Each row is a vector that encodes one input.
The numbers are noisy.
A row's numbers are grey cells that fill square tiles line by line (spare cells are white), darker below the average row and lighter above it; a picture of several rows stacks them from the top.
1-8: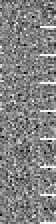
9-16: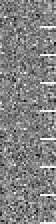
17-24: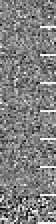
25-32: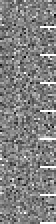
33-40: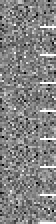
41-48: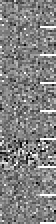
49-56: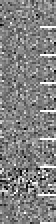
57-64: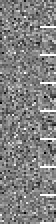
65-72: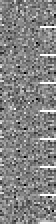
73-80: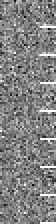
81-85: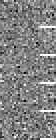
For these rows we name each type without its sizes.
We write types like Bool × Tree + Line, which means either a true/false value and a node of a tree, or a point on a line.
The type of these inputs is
List(Line).
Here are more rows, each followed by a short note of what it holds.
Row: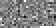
a list of one item
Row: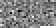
a list of one item
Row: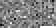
a list of two items
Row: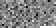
a list of two items
